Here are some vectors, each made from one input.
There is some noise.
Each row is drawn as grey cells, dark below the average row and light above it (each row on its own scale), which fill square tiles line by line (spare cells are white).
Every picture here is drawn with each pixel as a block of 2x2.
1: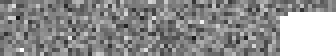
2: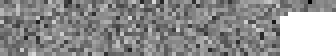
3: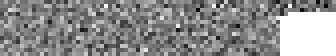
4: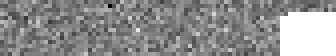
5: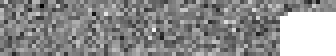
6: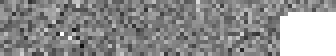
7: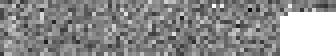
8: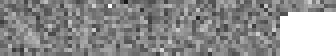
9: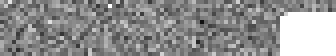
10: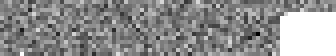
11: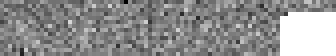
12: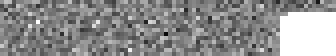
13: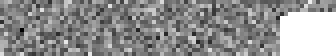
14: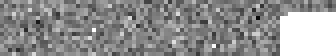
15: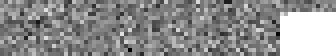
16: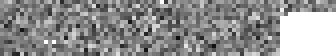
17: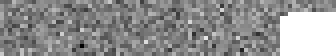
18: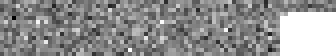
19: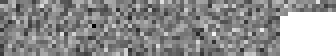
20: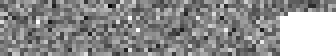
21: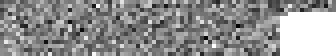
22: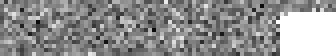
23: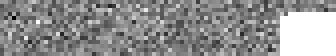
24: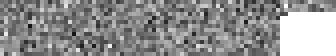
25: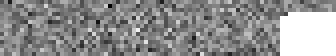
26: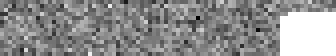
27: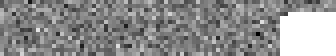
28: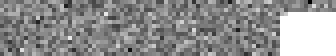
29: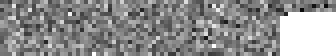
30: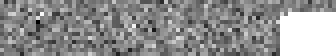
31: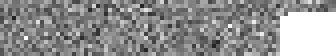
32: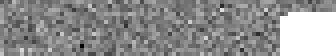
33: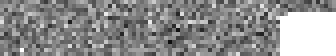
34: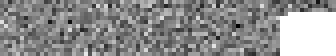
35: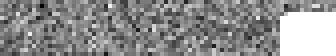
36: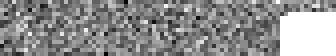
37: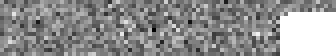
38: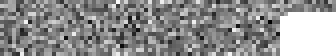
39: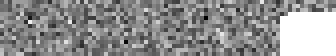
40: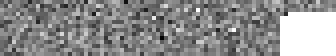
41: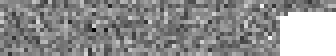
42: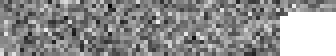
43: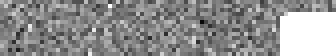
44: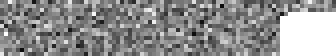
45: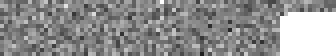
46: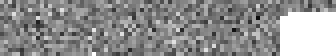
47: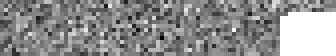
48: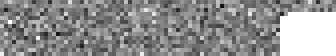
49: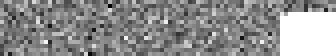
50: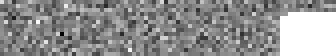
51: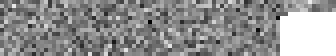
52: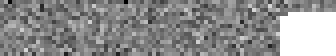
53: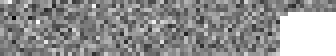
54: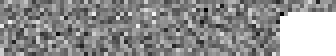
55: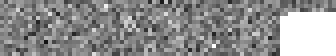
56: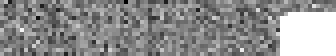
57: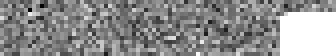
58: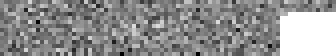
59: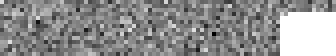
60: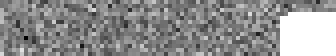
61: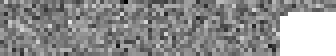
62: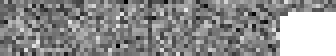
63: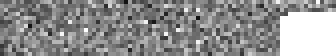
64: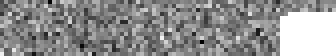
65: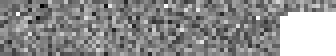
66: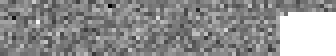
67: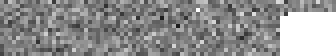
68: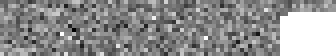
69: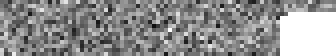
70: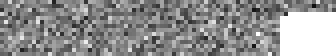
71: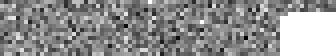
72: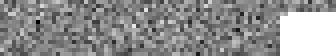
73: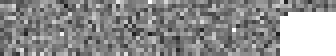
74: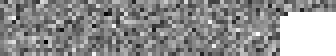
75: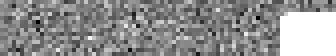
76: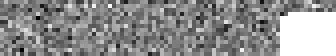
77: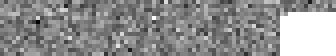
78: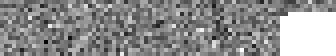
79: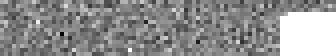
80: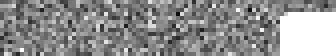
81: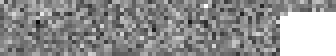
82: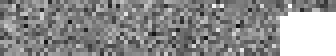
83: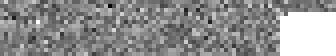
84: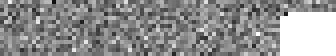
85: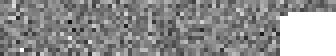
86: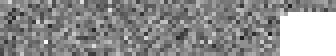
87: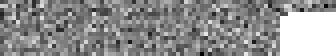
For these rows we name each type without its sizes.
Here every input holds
a label, together with either a label, or a point on a line.
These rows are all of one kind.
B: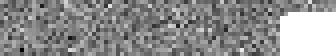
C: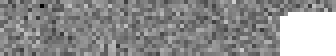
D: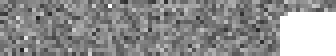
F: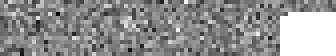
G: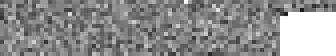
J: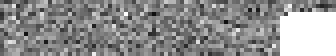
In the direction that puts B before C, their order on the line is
J, D, B, C, G, F.
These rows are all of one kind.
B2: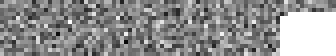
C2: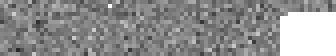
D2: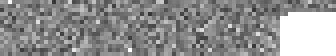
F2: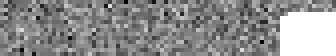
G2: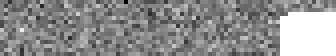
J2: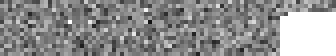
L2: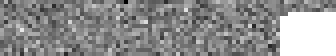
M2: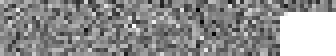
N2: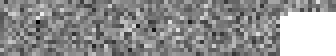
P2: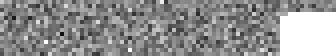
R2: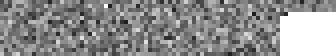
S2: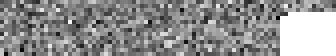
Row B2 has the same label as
J2, R2 and S2.
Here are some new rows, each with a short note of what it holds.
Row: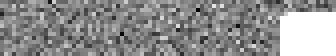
a label and a point on a line
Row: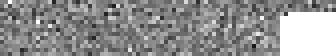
a label and a point on a line
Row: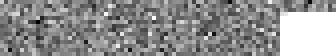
two labels
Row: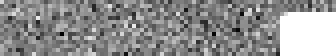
a label and a point on a line
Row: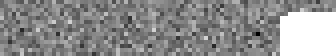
two labels
